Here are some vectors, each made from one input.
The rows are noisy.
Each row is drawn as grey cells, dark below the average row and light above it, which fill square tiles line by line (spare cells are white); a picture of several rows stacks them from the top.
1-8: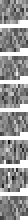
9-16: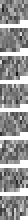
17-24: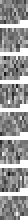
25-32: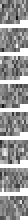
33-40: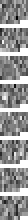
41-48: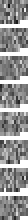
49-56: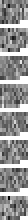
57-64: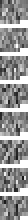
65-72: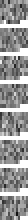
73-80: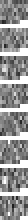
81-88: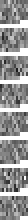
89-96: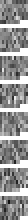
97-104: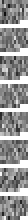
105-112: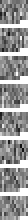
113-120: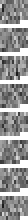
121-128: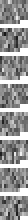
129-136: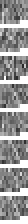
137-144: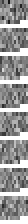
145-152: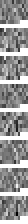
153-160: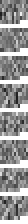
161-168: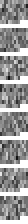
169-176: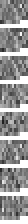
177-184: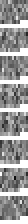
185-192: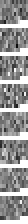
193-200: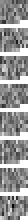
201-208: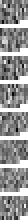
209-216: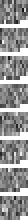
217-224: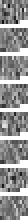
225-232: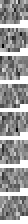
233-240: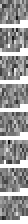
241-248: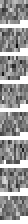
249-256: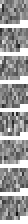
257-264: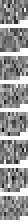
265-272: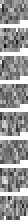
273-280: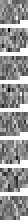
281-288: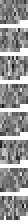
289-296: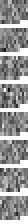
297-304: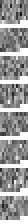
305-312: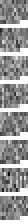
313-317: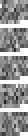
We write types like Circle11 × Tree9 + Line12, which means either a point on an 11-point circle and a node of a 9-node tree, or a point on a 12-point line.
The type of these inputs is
Bool × Bool × Bool + Circle19 + Line11.
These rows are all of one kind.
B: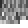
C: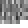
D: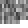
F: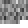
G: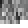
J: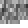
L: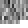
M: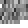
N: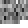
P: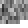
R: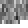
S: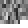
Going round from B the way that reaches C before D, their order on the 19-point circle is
B, G, C, D, L, F, N, M, J, P, R, S.
